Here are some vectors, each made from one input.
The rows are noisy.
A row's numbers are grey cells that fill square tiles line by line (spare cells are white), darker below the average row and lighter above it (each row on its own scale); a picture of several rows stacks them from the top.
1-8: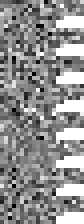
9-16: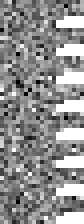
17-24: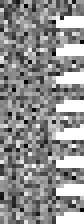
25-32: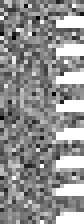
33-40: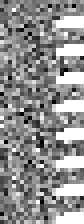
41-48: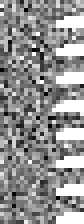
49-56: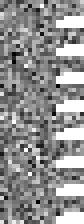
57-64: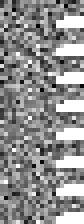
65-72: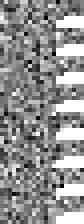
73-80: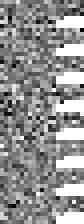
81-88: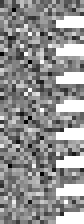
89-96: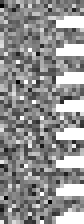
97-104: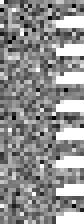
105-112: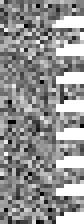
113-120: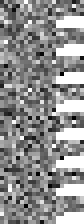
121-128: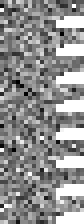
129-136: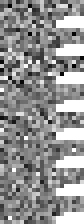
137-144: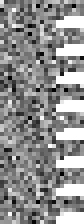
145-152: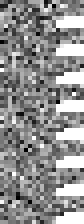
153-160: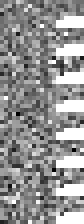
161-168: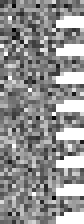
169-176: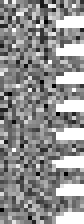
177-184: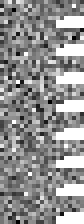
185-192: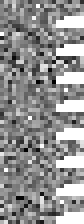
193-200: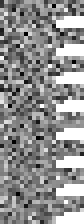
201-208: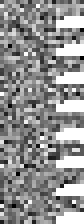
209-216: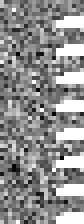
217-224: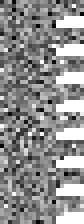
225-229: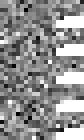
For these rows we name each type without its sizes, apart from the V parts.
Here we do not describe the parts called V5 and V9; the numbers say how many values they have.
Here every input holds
either a point on a line, three true/false values and a value of V5, or a value of V9.
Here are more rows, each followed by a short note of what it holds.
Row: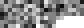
a value of V9
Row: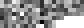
a value of V9
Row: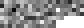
a point on a line, three true/false values and a value of V5
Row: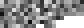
a value of V9
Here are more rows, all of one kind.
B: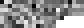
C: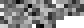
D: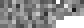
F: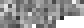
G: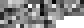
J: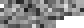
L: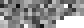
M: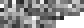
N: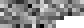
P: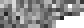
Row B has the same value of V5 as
F, J and L.
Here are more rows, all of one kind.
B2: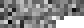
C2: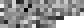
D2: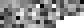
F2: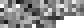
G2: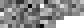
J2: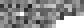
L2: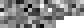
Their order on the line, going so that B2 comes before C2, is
F2, B2, L2, D2, C2, J2, G2.
